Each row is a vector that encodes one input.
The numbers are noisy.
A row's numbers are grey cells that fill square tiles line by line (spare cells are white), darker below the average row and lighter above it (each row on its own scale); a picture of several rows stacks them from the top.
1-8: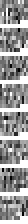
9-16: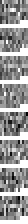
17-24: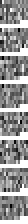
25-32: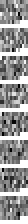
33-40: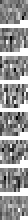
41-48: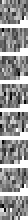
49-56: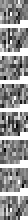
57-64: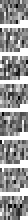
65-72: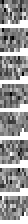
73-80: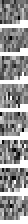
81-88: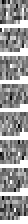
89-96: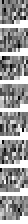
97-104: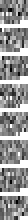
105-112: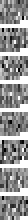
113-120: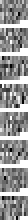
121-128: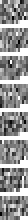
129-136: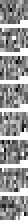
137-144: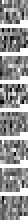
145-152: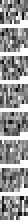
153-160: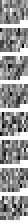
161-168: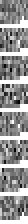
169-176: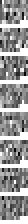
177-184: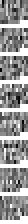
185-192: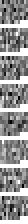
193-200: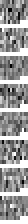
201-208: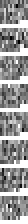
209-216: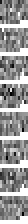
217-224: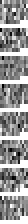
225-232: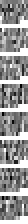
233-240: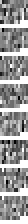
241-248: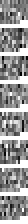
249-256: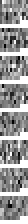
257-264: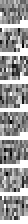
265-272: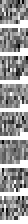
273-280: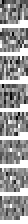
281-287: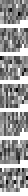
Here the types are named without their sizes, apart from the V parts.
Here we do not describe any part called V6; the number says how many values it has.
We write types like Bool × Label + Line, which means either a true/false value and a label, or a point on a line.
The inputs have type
(Circle + V6) × Line.
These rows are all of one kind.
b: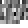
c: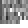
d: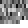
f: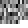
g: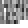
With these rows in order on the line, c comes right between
b and f.
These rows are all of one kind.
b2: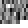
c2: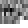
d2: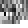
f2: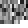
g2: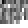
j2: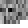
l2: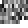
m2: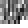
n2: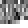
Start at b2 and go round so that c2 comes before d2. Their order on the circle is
b2, j2, c2, d2, f2, l2, g2, n2, m2.
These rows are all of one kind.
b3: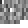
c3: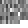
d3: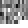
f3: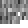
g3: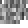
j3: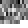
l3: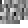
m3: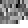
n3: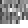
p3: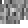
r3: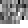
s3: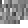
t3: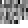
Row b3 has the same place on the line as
g3, l3, p3 and s3.
